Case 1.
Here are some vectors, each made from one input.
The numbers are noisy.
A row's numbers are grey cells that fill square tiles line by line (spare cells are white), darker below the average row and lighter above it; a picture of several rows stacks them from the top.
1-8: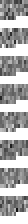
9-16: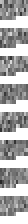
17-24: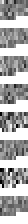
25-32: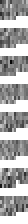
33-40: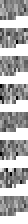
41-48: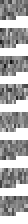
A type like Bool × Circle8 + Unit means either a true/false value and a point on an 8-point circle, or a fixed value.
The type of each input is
Label7.
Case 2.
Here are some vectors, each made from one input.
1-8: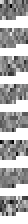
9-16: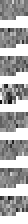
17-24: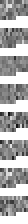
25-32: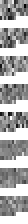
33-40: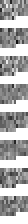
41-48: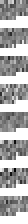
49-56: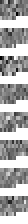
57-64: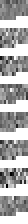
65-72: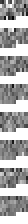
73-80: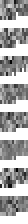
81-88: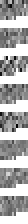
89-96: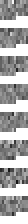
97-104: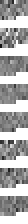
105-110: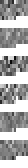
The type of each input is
Tree13 + Unit.
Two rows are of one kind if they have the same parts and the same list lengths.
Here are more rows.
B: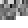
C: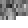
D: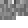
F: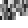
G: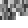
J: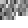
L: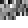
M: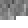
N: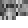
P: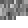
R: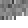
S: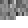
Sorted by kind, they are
B, C, D, F, G, L, M, N, P, R, S
J

